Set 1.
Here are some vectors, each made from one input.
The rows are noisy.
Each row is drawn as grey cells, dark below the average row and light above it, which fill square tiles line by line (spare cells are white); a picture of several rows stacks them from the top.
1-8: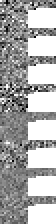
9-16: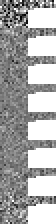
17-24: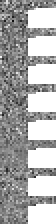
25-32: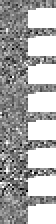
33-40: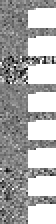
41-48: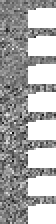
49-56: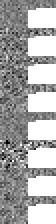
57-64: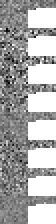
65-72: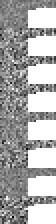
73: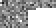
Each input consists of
either a fixed value, or a node of an 8-node tree.
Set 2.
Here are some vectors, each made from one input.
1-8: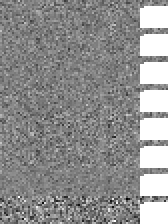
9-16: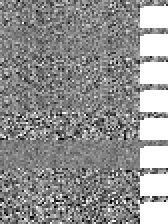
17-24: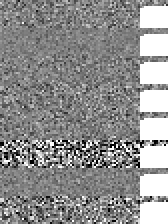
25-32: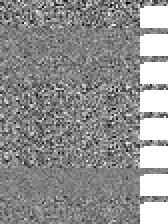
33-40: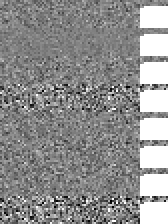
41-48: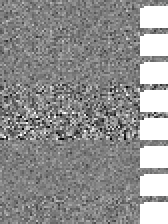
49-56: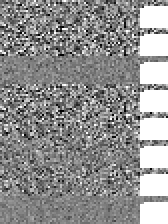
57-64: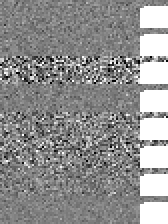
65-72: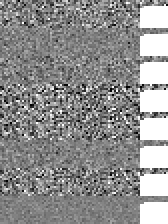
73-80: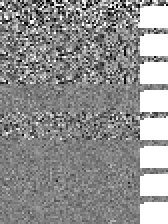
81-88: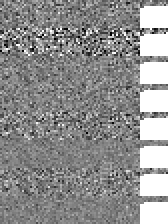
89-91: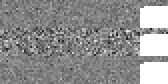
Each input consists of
either a fixed value, or a node of an 8-node tree.
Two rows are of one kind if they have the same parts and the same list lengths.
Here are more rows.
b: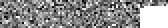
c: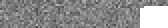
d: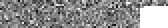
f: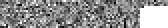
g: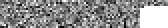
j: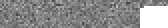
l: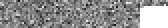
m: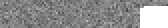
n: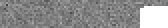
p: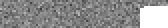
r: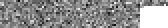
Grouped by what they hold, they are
b, c, d, j, l, m, n, p, r
f, g

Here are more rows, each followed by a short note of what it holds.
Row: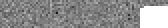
a node of an 8-node tree
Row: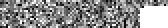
a fixed value
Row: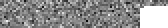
a node of an 8-node tree
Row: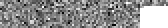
a node of an 8-node tree
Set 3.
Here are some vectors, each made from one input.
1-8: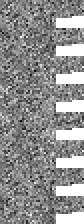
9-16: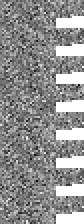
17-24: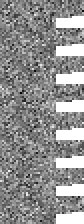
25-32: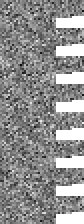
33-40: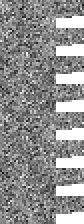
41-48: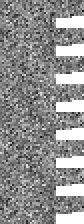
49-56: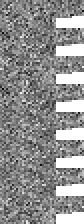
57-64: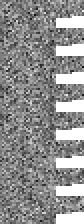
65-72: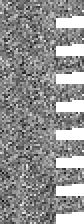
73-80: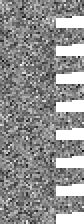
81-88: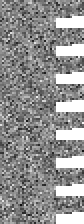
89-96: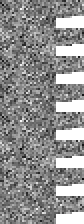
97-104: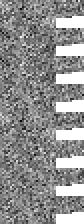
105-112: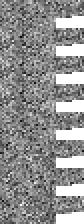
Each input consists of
three true/false values.
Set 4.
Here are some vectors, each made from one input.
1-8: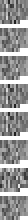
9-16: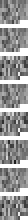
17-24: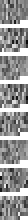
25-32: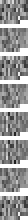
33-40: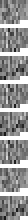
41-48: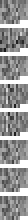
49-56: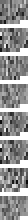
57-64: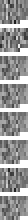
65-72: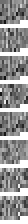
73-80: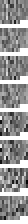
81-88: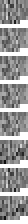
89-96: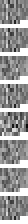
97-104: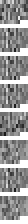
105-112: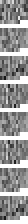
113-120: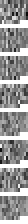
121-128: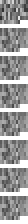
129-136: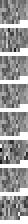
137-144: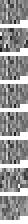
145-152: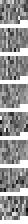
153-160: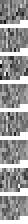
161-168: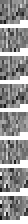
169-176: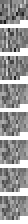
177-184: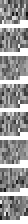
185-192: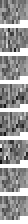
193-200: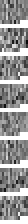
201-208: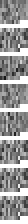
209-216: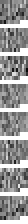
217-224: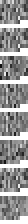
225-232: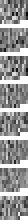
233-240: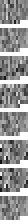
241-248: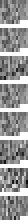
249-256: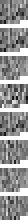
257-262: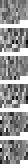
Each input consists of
one of 6 labels.
